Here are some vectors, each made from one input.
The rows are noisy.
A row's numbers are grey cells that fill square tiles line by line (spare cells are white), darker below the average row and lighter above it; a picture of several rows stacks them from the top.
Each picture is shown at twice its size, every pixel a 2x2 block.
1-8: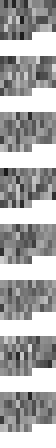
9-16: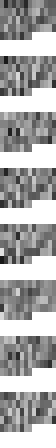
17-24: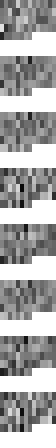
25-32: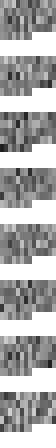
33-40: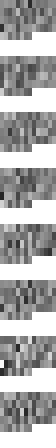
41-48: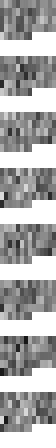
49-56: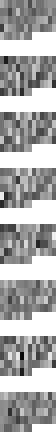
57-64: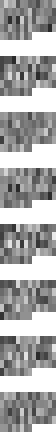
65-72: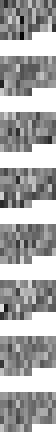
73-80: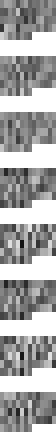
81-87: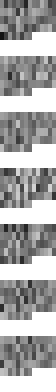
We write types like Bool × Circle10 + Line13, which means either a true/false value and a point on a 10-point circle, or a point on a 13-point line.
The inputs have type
(Line4 + Line5) × Line5.
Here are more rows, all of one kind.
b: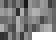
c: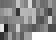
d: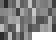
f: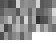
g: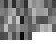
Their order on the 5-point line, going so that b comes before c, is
g, f, d, b, c.
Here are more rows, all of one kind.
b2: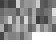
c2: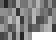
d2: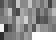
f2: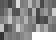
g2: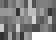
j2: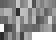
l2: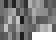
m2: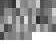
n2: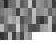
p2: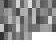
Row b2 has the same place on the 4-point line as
d2, f2 and m2.
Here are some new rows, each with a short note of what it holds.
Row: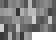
a point on a 4-point line and a point on a 5-point line
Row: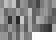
a point on each of two 5-point lines
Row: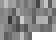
a point on each of two 5-point lines
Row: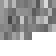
a point on each of two 5-point lines
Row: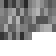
a point on a 4-point line and a point on a 5-point line
